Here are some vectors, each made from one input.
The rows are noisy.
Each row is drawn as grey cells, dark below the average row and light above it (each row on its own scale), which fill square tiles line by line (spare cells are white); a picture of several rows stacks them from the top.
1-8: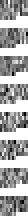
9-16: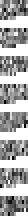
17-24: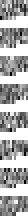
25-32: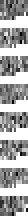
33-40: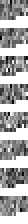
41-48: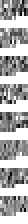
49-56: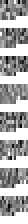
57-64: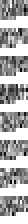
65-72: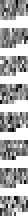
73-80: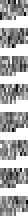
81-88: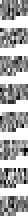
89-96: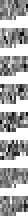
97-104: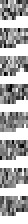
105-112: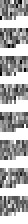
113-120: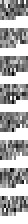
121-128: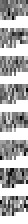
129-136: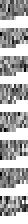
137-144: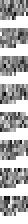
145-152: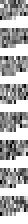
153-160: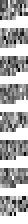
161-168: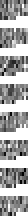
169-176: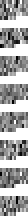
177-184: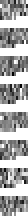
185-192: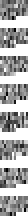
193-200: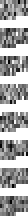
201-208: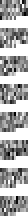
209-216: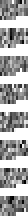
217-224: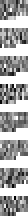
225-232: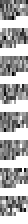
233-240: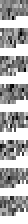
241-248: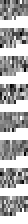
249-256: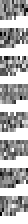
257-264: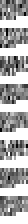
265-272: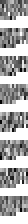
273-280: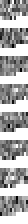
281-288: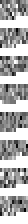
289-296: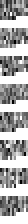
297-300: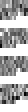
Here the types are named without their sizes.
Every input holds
a node of a tree, together with either a point on a line, or three true/false values.
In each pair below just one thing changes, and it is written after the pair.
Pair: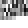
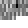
the node of the tree
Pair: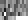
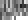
one of the three true/false values
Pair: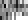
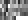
the node of the tree
